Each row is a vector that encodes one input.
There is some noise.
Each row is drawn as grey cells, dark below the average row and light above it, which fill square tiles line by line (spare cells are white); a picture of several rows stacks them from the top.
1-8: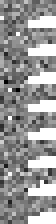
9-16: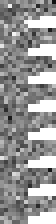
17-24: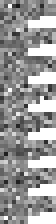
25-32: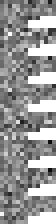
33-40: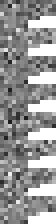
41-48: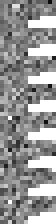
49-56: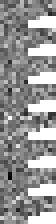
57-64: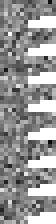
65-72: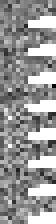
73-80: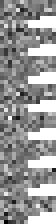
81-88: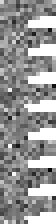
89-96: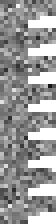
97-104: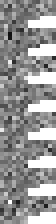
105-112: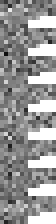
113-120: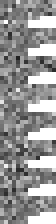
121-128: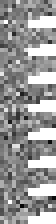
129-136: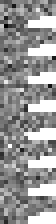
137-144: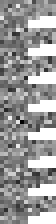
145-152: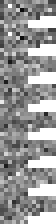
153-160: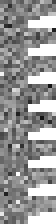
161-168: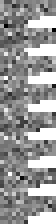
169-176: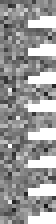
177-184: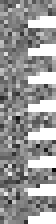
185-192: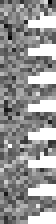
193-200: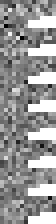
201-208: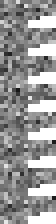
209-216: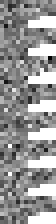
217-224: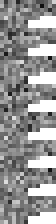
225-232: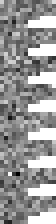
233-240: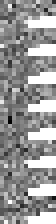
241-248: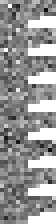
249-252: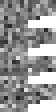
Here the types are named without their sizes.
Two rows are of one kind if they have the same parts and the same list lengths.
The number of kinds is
2.
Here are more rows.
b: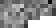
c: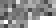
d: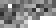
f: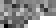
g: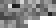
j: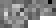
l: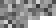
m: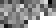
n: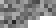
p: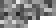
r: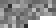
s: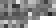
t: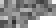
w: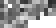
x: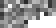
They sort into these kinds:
b, f, j, m, n, r, t
c, d, g, l, p, s, w, x

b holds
a point on a line and a node of a tree.
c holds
a point on each of two lines.
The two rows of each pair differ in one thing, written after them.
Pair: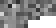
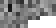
the node of the tree
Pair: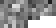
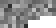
the place on the line
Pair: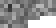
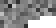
the node of the tree
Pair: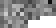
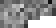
the node of the tree
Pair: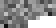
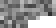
the node of the tree
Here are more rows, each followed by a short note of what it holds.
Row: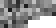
a point on a line and a node of a tree
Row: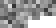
a point on each of two lines
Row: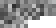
a point on each of two lines
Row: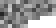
a point on each of two lines
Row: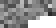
a point on a line and a node of a tree
